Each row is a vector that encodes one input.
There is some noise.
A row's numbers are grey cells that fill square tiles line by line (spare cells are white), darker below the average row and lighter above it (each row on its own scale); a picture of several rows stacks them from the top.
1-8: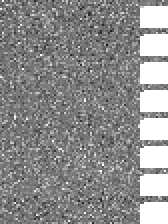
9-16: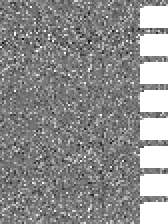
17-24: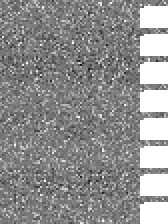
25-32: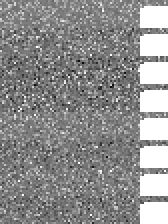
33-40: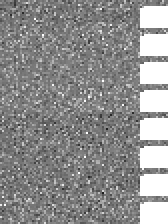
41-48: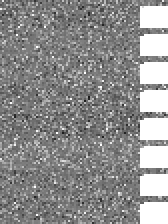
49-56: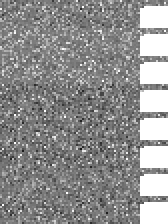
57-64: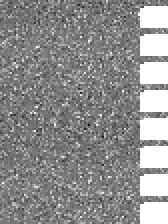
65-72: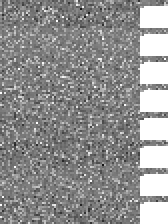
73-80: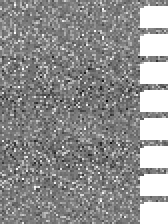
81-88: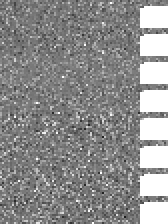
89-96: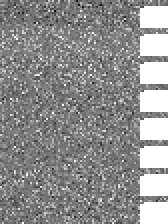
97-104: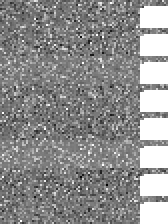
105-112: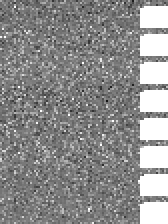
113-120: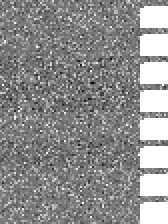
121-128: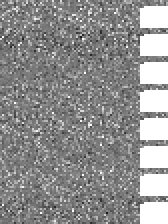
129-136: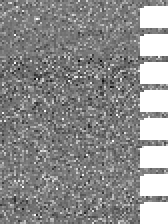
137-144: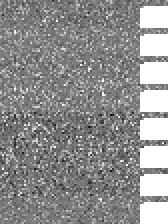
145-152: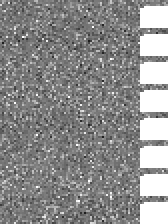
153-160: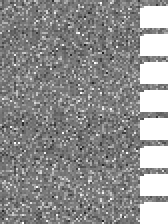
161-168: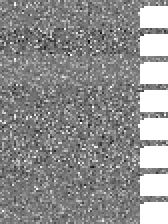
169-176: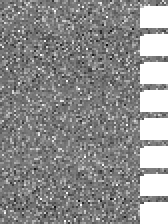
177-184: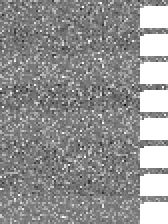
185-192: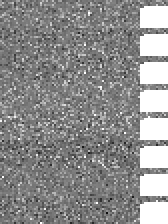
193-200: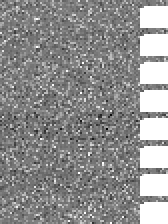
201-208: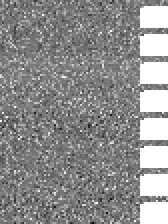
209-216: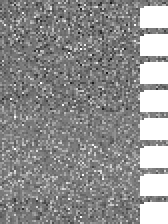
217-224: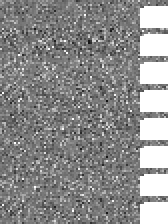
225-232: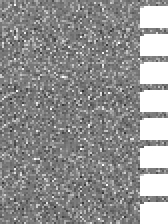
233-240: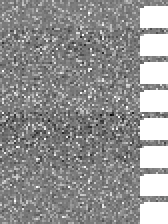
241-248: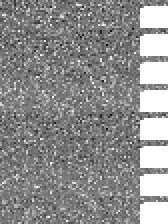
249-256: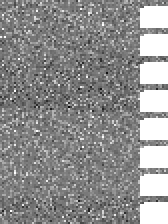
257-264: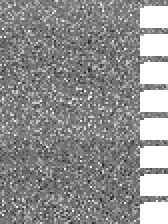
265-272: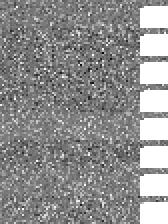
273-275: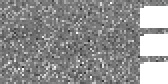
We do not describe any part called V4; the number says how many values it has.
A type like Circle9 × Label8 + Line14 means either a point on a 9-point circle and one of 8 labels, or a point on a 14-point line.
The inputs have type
Bool × Bool × Bool × (Line10 + V4) + Line6 + Line7.
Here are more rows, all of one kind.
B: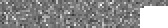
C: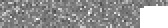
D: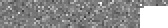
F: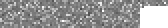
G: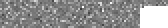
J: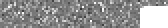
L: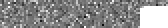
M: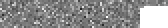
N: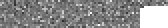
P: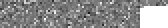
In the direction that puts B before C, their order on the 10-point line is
B, G, F, D, P, L, C, M, N, J.
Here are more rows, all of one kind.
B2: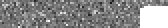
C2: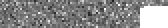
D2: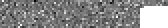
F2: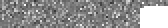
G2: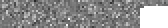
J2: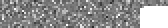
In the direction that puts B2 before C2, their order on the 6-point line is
J2, D2, G2, B2, C2, F2.
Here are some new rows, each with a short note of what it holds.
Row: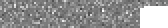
three true/false values and a value of V4
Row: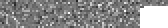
a point on a 10-point line and three true/false values
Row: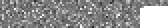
a point on a 6-point line
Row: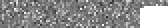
a point on a 6-point line
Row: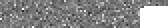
three true/false values and a value of V4
